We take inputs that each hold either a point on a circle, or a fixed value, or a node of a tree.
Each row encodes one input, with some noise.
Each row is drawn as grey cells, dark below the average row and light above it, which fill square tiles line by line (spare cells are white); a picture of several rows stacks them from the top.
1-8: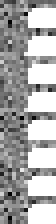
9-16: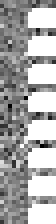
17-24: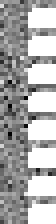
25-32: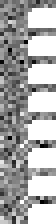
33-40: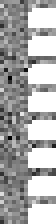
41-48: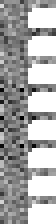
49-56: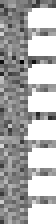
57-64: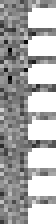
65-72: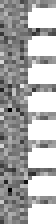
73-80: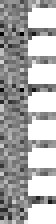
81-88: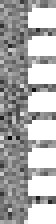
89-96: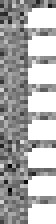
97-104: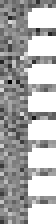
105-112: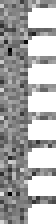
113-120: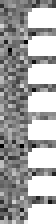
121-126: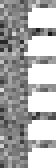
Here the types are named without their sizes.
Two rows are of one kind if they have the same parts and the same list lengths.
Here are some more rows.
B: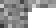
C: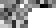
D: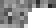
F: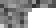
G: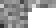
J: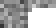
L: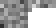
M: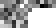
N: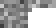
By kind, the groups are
B, G, J, L, N
C, M
D, F

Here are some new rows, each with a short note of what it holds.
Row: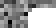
a node of a tree
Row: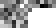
a fixed value
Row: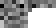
a node of a tree
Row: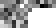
a fixed value
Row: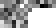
a fixed value
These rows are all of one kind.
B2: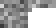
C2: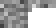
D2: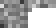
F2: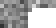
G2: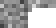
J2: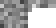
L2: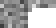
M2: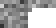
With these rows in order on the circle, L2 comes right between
G2 and J2.
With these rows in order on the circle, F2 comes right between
B2 and D2.
